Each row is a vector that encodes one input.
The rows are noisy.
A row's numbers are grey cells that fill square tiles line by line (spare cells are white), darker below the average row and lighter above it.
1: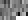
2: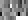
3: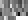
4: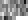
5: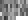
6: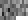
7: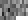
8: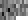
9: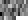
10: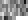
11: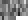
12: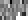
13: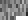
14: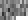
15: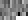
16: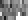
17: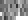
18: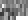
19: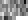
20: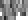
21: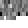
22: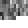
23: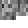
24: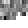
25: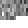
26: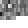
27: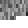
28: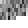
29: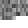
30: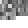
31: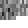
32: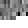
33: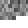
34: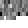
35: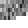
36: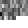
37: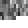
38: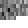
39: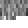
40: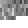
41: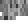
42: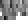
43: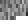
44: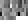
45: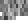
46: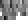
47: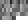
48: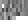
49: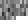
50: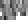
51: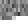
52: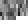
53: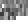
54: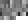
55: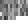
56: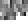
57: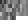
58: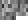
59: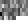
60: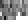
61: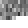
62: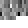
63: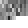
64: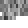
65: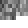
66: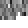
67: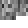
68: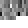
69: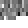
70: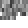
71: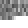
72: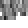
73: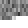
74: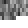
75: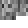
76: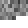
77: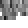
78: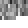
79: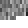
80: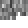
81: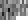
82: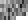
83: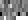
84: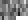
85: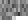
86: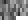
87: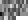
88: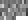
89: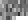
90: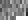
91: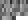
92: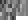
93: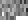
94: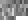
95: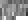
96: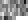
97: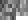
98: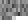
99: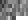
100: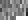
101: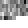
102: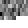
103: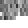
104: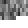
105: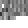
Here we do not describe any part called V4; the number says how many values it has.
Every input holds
three true/false values, together with either a node of a 7-node tree, or a value of V4.
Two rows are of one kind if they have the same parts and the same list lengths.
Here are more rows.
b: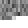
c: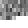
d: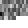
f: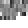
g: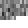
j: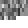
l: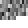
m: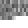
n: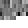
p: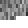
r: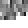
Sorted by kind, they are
b, g, m, n, p
c, d, f, j, l, r

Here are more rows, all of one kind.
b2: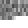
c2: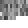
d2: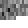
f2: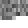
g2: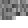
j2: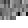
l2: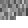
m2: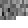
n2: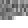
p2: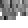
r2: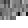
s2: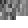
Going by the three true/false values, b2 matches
f2, g2 and n2.
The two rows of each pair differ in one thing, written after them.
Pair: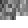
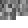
the value of V4
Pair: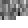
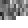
the value of V4
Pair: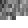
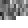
one of the three true/false values
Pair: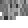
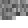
one of the three true/false values
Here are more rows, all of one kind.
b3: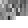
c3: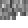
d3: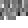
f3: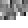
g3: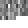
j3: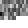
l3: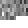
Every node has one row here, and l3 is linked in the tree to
b3 and f3.
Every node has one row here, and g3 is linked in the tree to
j3.
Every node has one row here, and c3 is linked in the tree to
d3.
